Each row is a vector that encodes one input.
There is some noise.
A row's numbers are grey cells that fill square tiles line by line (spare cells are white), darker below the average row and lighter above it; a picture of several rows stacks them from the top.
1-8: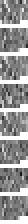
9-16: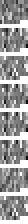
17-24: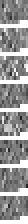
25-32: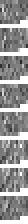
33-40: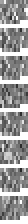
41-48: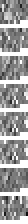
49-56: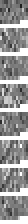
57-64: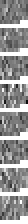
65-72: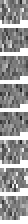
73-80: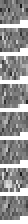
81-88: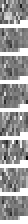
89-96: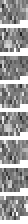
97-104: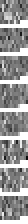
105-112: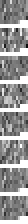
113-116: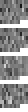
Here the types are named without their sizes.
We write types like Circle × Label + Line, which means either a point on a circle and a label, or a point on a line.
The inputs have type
Tree.
